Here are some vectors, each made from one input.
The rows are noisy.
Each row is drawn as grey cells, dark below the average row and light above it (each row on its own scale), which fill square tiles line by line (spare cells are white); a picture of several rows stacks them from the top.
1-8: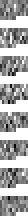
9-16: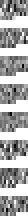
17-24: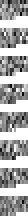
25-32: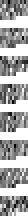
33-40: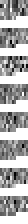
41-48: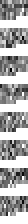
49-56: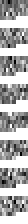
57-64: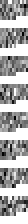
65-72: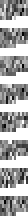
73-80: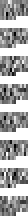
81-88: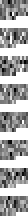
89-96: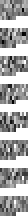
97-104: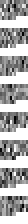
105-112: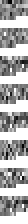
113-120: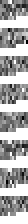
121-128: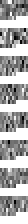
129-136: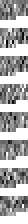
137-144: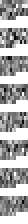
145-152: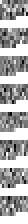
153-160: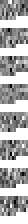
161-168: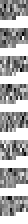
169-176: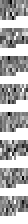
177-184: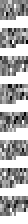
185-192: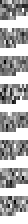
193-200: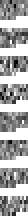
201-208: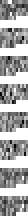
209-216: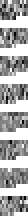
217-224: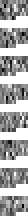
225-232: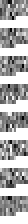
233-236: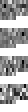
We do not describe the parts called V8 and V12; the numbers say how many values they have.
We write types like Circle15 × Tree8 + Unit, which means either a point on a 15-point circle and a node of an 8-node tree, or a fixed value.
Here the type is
Bool × V12 + Line6 × V8.
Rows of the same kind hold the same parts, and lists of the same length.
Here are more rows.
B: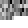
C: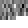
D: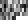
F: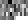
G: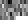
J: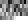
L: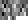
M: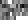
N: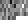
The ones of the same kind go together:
B, F, G, J, N
C, D, L, M

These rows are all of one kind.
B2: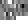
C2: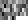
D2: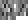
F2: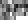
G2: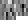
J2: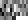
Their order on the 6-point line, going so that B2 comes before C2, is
J2, F2, G2, B2, D2, C2.
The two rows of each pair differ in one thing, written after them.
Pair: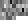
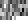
the true/false value
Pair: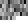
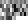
the true/false value
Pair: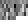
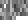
the true/false value
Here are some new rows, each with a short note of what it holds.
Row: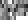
a point on a 6-point line and a value of V8
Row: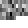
a true/false value and a value of V12
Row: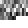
a true/false value and a value of V12
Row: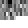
a true/false value and a value of V12
